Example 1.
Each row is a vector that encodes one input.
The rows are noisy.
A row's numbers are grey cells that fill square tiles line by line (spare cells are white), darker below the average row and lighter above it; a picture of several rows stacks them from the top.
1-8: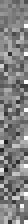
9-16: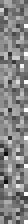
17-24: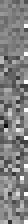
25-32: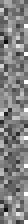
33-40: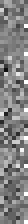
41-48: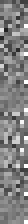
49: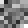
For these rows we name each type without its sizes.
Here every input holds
a node of a tree.
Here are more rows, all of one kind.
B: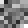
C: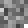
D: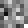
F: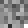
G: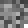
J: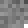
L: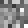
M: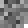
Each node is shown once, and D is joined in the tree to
C.
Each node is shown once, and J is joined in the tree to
C, F, G and M.
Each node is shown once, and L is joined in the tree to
F.
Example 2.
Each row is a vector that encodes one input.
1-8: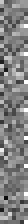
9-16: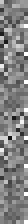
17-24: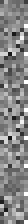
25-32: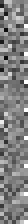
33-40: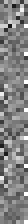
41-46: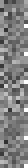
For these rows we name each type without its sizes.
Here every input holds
a node of a tree.
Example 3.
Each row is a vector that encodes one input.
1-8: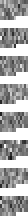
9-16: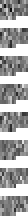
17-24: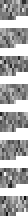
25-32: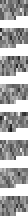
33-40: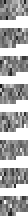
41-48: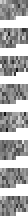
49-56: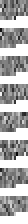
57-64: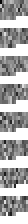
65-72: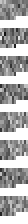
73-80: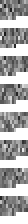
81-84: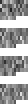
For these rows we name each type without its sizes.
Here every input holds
either a point on a circle, or a fixed value.
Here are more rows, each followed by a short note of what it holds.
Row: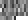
a fixed value
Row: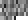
a fixed value
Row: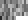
a point on a circle
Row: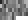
a point on a circle
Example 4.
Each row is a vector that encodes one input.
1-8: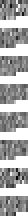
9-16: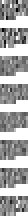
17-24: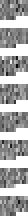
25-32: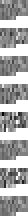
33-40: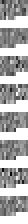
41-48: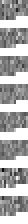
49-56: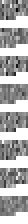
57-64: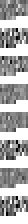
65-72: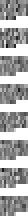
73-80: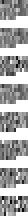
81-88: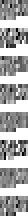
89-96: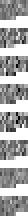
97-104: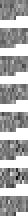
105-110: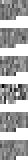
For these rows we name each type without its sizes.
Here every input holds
a point on a circle.
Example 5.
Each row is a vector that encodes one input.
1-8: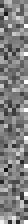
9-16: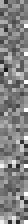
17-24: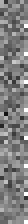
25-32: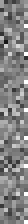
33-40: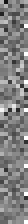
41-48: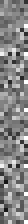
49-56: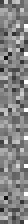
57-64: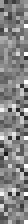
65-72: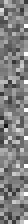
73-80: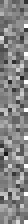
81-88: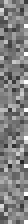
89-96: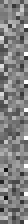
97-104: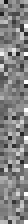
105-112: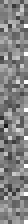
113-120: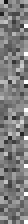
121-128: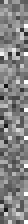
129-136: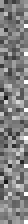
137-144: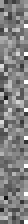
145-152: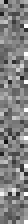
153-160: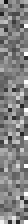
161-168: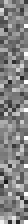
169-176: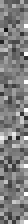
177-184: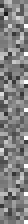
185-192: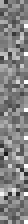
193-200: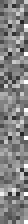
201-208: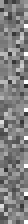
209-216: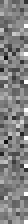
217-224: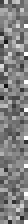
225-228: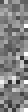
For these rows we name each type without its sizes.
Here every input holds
a node of a tree.
